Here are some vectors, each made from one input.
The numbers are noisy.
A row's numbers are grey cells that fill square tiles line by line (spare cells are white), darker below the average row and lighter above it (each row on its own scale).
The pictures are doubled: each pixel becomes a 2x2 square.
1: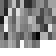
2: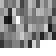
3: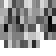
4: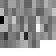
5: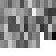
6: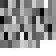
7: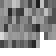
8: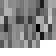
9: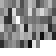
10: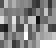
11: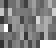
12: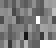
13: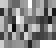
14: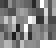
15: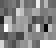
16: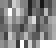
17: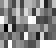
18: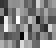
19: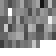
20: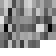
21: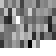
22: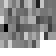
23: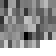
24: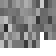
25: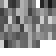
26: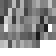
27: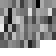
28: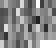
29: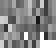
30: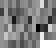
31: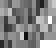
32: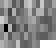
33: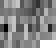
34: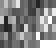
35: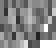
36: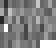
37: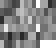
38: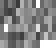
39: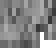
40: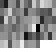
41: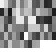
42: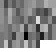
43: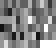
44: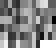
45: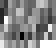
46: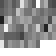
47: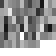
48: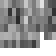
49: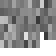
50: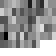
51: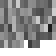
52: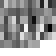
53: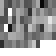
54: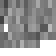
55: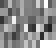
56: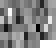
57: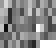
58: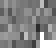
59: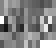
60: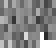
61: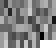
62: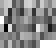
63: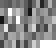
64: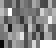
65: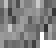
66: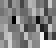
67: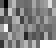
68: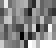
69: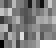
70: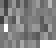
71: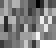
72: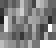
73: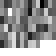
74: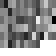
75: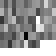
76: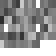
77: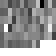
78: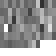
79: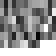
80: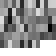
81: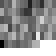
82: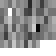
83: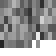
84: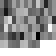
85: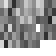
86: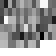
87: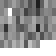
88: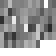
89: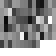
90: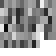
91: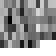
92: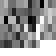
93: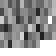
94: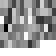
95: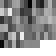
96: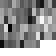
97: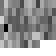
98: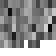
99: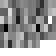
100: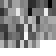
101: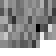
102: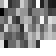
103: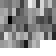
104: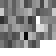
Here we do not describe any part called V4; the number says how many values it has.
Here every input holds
a point on a 5-point line and a value of V4, together with either a point on a 5-point line, or three true/false values.
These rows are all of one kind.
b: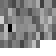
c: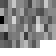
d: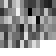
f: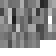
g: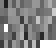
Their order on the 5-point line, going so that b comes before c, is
f, d, b, g, c.
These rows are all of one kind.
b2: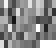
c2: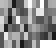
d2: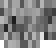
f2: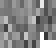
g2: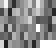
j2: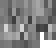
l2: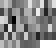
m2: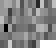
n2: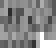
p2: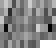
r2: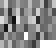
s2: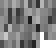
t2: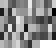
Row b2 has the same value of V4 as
g2, n2 and p2.
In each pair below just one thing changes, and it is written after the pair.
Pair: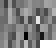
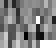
the place on the 5-point line
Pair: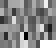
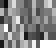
the value of V4
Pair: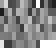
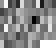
the place on the 5-point line
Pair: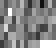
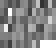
one of the three true/false values
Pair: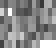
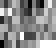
the place on the 5-point line
